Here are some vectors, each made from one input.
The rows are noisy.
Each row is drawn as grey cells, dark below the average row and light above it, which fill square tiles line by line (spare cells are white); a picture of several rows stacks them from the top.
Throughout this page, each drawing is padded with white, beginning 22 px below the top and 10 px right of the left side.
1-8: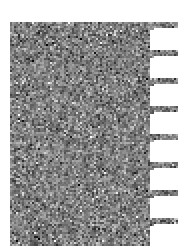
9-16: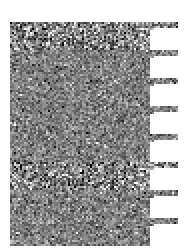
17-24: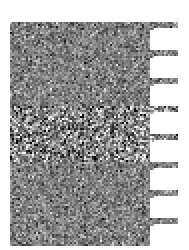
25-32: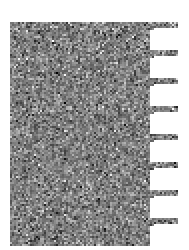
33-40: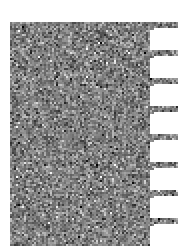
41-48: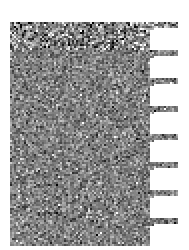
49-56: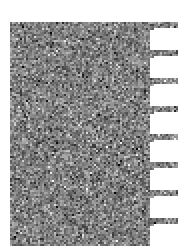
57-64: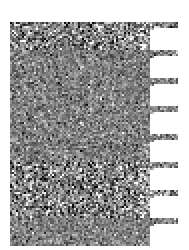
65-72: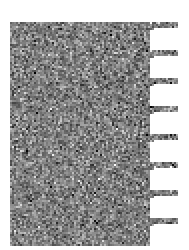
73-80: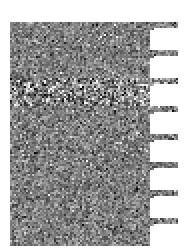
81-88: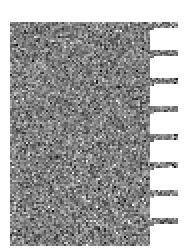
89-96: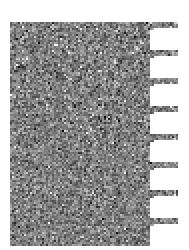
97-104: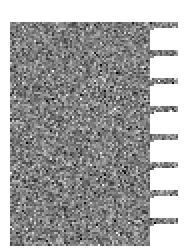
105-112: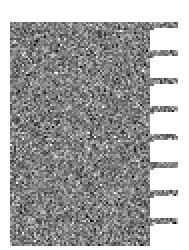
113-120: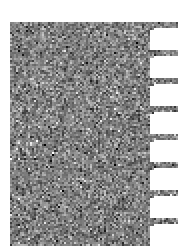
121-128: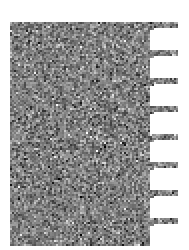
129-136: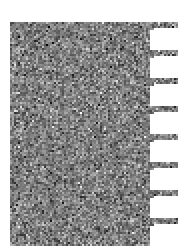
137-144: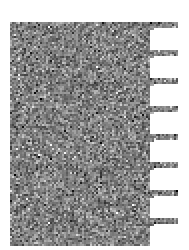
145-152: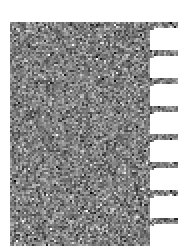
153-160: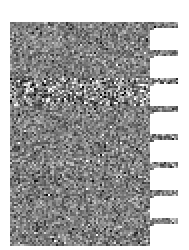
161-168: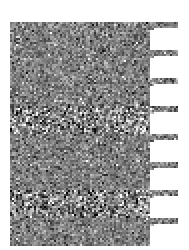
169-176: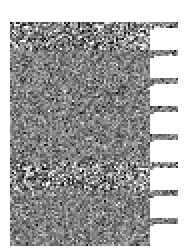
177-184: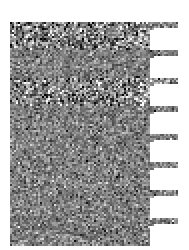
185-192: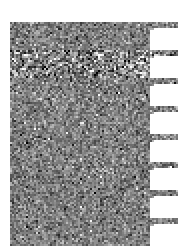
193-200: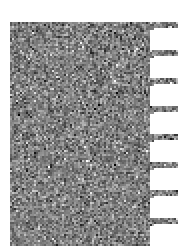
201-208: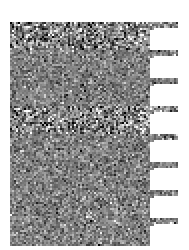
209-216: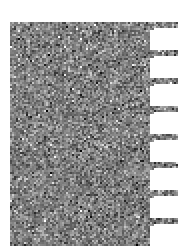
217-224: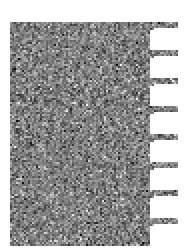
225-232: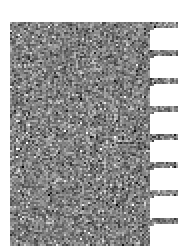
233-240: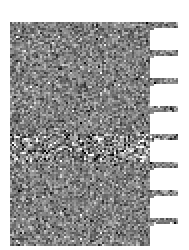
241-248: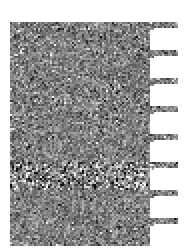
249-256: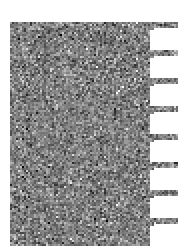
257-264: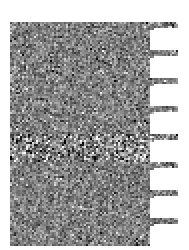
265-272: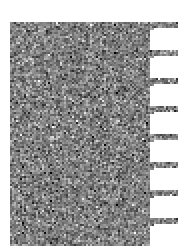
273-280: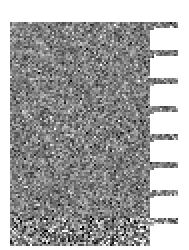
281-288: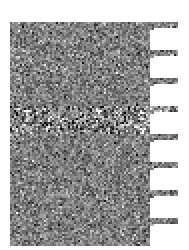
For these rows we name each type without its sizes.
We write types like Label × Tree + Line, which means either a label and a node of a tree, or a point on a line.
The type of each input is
(Bool × Bool × Bool + Tree) × Tree × Tree + Label.
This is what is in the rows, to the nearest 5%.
About 10% of them hold a label. The rest hold a node of each of two trees, together with either a node of a tree, or three true/false values.
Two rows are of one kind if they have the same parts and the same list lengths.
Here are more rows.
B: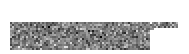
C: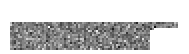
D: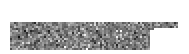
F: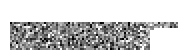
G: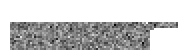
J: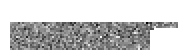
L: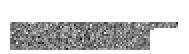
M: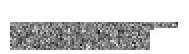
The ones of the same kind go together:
B, D, J, M
C, G, L
F

